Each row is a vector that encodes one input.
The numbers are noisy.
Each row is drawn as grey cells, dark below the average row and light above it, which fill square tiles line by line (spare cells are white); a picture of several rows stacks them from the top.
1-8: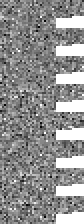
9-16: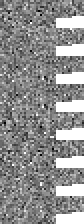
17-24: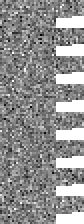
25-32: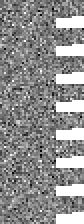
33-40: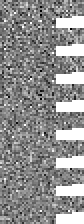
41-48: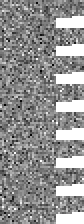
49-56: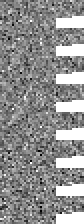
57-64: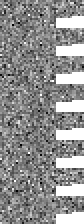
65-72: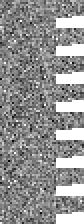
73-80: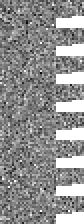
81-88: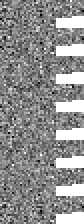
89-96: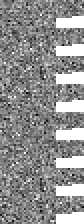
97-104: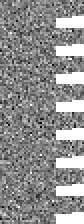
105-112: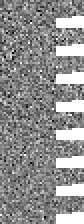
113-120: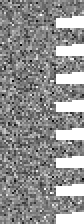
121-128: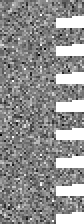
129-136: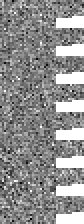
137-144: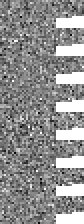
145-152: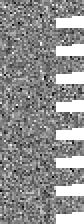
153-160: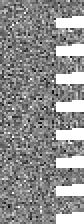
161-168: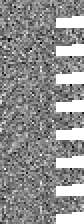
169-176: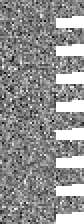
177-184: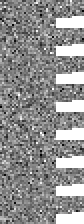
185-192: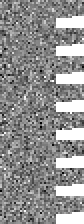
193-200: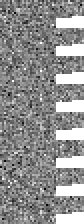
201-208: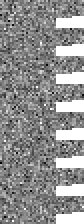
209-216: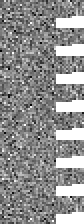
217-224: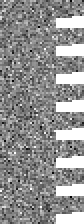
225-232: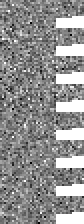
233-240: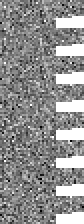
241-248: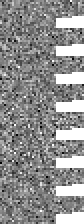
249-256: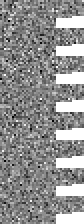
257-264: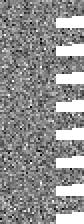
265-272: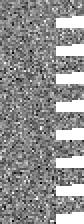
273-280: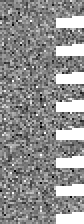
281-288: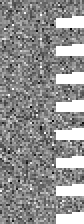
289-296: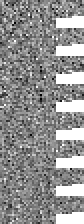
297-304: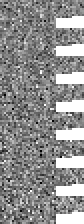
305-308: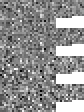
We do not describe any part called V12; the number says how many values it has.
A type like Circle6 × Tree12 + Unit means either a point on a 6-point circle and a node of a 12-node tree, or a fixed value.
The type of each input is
(Circle8 + V12) × (Label4 + Line10).
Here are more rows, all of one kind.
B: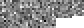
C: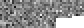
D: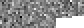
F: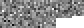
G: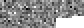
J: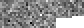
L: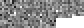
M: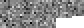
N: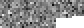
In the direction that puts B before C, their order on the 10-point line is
B, G, L, F, C, M, J, D, N.
